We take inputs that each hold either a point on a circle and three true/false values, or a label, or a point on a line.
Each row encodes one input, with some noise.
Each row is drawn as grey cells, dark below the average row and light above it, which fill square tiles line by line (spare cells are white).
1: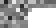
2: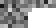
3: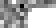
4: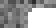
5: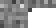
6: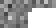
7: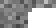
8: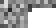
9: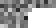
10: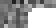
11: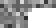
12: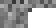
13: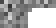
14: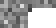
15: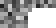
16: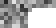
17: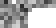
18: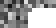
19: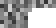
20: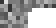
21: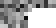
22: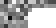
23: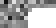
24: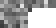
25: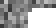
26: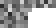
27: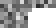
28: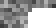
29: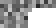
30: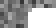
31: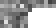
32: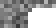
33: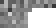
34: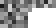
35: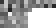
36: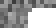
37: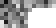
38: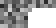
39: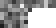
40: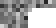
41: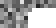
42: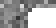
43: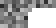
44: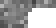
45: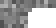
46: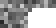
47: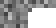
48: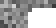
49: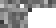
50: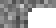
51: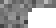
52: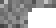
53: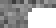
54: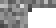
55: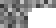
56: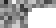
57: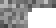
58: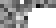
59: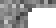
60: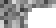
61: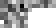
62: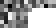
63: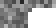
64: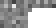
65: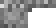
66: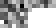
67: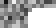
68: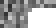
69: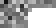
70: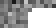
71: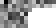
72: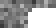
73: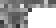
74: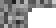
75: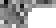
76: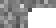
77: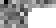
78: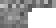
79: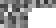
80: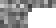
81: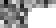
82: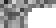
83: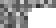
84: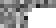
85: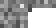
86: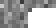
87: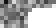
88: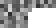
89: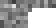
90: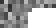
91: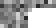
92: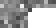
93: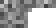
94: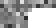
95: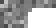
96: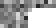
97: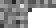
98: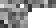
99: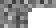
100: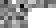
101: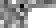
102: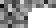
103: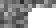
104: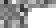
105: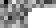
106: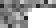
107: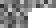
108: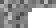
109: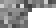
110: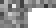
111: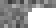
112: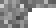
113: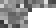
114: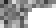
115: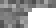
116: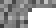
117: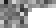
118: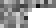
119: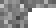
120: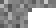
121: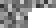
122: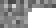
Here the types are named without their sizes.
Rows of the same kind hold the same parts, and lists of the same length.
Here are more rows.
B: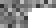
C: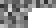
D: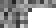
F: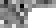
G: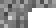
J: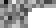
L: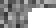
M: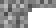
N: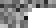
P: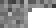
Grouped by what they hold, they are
B, C, N
D, G, L, M, P
F, J

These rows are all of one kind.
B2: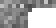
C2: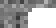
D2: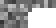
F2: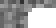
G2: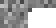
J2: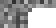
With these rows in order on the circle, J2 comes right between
B2 and C2.
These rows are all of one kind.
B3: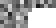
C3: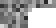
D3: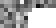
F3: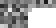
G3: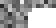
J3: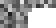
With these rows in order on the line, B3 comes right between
C3 and D3.
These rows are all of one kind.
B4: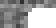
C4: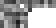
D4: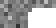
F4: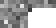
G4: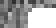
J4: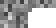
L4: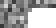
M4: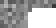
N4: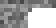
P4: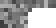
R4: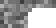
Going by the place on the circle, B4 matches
G4, L4, P4 and R4.
